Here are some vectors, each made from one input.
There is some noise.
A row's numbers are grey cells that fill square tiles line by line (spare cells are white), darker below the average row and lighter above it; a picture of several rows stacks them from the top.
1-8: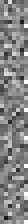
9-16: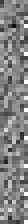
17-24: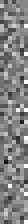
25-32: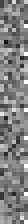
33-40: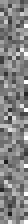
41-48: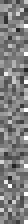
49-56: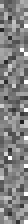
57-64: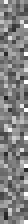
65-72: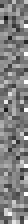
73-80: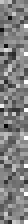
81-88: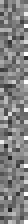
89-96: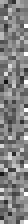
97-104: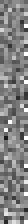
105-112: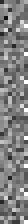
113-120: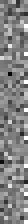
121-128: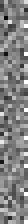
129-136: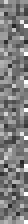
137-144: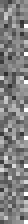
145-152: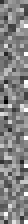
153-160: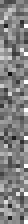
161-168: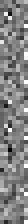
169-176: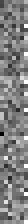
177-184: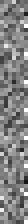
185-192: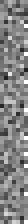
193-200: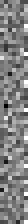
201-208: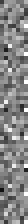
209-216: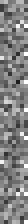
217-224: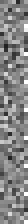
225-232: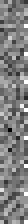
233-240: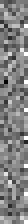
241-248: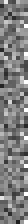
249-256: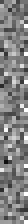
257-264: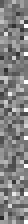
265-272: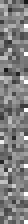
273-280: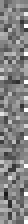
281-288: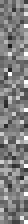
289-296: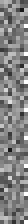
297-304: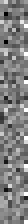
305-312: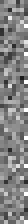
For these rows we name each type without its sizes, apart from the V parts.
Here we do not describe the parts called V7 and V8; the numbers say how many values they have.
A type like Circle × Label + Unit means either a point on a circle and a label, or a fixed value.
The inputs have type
(Bool × Circle + V7) × (Line + V8).
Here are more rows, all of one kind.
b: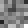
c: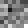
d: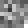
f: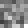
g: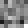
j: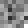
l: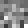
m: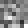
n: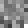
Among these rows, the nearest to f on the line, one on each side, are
m and n.
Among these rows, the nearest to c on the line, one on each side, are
d and j.
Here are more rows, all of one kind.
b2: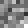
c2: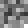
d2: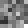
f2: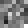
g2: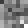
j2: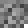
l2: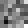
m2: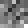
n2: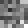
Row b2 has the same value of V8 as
c2 and m2.
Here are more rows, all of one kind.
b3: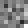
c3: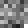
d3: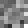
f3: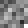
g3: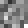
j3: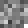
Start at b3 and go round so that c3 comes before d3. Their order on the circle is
b3, c3, g3, d3, j3, f3.
